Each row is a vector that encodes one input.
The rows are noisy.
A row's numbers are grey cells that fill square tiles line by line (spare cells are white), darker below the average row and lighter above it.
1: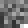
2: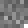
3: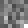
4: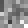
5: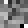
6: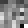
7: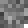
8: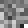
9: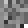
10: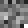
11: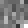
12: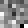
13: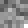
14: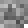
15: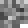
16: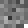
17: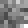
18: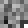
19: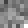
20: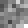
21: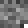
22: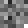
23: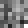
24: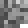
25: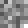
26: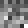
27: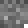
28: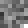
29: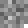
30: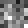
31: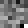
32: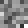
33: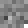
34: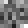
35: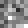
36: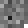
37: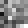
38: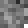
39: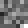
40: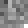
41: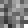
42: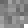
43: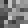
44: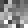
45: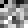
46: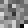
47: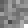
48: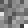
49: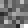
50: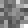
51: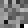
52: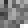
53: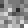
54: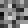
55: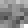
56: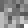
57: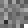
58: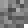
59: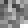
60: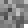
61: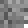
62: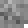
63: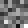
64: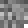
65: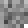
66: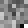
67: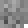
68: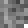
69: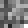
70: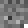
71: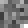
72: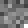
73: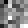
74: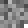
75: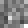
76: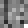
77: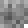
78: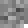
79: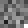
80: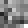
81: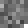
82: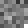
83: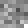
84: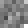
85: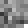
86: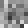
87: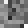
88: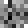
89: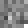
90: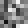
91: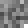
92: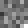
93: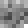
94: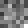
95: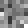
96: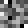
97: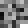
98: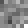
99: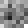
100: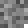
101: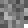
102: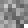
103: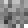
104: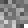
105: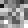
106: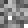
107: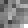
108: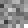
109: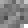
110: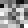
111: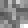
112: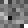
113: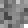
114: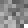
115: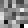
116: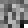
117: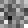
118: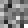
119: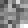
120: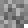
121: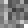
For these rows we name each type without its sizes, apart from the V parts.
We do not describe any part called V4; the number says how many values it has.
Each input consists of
a list of items, each a true/false value and a value of V4.
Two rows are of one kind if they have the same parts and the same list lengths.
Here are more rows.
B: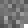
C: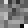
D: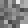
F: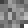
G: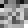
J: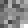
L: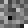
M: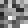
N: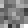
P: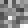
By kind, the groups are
B, C, L
D, F, J, M, N, P
G

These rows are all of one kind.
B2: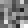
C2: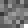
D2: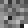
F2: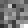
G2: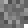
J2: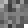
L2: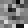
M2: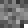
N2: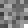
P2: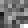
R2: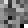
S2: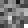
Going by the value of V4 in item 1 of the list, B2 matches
G2, J2 and P2.
